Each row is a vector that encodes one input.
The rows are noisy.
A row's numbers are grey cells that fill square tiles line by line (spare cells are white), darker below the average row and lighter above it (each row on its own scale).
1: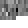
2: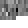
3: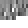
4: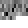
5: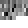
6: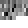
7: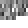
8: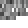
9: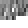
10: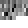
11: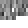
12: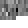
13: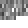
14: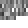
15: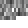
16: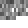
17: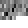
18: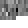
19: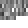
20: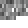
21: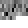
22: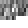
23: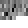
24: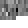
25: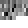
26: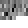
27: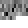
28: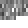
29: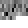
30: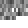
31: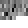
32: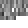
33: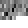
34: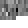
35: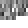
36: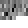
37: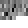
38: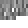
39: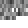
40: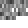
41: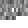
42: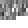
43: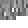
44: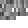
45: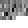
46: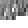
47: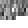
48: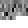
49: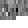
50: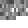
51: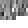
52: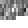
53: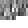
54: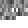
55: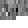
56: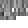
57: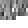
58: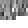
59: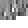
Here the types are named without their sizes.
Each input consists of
a list of points on a line.
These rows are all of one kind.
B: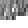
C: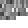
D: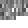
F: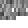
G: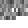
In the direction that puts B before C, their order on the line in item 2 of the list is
B, G, F, C, D.
